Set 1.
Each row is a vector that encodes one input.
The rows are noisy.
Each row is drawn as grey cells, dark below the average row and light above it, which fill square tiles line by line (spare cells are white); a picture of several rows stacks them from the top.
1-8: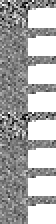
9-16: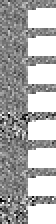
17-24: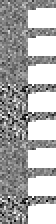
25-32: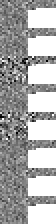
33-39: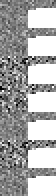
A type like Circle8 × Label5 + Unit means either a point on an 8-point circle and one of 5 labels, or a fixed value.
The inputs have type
Line4.
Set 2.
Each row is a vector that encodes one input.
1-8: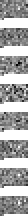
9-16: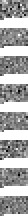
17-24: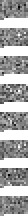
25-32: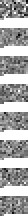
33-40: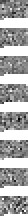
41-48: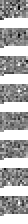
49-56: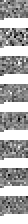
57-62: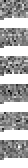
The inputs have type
Line6 × Line6 + Unit.
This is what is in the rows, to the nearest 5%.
About 5% of them hold a fixed value. The rest hold a point on each of two 6-point lines.
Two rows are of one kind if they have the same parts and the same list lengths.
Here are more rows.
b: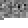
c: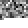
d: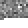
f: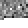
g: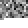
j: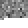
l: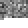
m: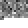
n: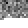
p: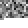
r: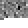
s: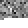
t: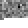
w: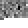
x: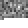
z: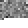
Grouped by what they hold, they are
b, d, f, j, l, m, n, r, s, t, w, x, z
c, g, p

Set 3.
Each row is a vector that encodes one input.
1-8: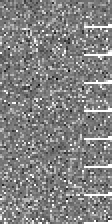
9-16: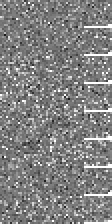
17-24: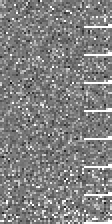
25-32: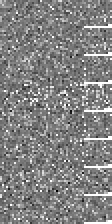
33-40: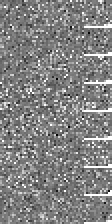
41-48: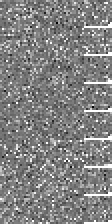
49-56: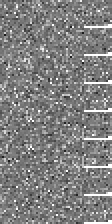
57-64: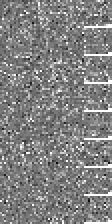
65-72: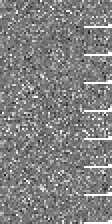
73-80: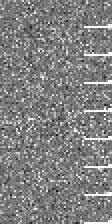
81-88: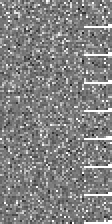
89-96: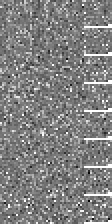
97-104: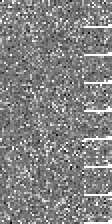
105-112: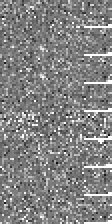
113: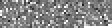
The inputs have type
Circle11.
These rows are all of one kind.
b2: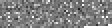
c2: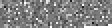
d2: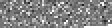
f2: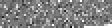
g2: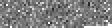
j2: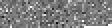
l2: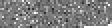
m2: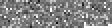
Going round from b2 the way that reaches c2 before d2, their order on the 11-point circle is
b2, c2, l2, g2, j2, f2, d2, m2.
